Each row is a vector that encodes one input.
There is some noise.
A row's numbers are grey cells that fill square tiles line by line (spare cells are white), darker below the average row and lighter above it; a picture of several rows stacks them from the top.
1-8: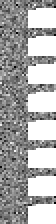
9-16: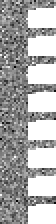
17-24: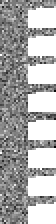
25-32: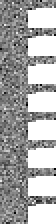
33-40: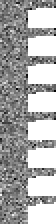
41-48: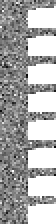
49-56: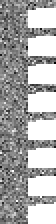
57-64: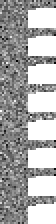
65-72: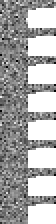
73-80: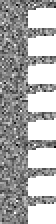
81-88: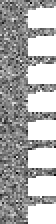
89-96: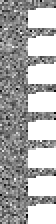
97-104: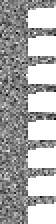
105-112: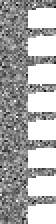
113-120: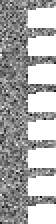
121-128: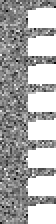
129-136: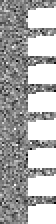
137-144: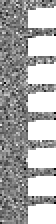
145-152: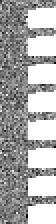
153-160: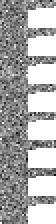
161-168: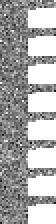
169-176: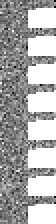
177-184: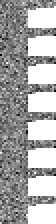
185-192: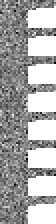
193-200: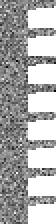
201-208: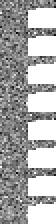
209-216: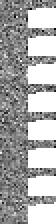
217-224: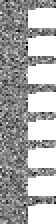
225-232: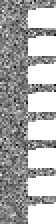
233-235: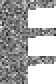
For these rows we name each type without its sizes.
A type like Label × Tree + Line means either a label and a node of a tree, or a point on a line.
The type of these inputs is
(Circle + Label) × List(Line).
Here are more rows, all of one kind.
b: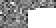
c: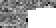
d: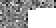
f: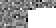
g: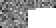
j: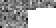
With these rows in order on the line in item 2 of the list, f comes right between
b and g.
